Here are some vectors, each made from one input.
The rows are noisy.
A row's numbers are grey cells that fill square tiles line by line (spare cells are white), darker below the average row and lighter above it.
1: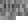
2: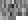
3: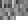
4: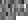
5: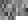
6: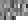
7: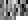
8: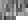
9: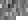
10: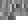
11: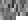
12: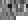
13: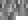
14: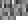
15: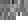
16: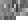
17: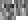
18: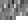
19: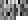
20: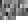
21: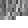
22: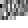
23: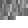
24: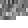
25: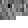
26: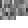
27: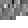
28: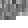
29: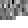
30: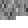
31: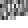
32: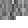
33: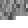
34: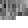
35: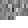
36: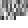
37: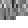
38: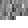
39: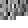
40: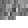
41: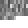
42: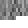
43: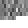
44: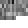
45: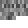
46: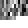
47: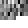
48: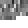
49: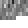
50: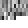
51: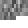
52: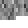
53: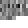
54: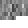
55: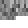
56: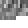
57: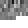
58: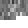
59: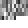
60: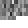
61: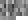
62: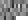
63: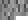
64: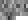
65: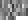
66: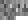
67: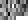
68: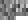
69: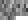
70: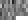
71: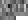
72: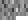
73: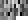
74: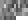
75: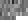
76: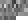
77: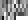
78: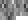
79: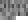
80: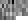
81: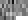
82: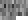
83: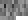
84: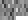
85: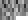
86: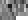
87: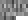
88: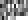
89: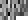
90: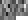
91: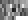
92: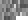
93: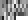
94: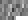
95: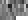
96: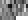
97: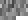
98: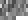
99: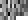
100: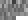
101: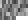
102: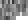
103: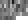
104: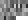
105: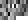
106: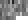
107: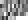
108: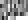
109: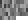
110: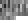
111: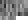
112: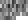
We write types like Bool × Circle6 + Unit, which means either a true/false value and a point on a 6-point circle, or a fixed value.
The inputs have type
Bool × (Tree8 + Unit) + Line4.
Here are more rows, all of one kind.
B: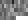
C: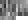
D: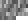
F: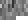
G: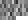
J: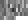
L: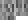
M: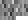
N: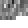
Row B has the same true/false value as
D, F and N.
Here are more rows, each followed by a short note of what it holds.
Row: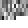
a point on a 4-point line
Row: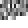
a point on a 4-point line
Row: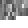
a node of an 8-node tree and a true/false value
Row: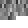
a node of an 8-node tree and a true/false value
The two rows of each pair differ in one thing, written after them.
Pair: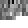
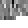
the node of the tree
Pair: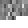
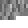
the node of the tree
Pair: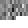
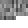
the true/false value
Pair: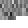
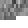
the true/false value
